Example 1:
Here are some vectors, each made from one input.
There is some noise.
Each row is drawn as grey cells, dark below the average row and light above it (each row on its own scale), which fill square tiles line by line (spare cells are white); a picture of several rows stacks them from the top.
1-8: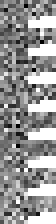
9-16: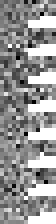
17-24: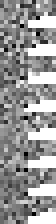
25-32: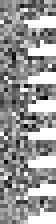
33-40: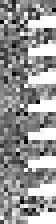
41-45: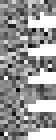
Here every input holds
a point on a 10-point line.
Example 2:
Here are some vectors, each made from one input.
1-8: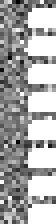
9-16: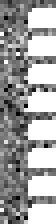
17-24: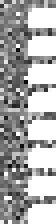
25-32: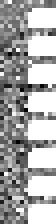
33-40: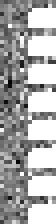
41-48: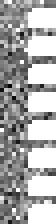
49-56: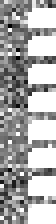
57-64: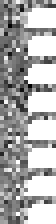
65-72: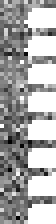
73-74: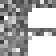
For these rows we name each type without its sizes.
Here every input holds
a point on a line.
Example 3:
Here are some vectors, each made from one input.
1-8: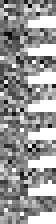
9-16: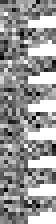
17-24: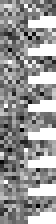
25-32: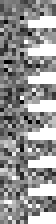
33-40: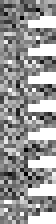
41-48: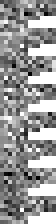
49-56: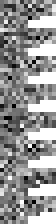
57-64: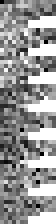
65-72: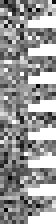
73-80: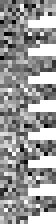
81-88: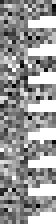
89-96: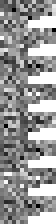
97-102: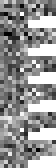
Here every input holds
one of 7 labels.
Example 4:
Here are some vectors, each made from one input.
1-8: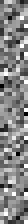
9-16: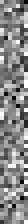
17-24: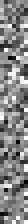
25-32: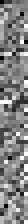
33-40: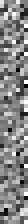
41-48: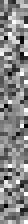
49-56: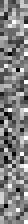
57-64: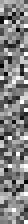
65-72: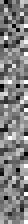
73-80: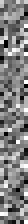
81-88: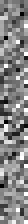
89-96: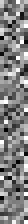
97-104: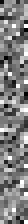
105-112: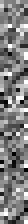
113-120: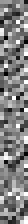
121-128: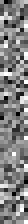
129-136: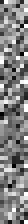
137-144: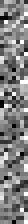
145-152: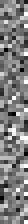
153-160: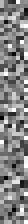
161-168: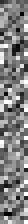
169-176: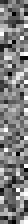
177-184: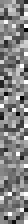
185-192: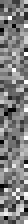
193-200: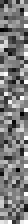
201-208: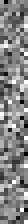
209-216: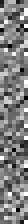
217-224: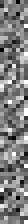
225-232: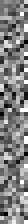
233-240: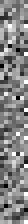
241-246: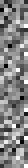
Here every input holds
one of 8 labels.
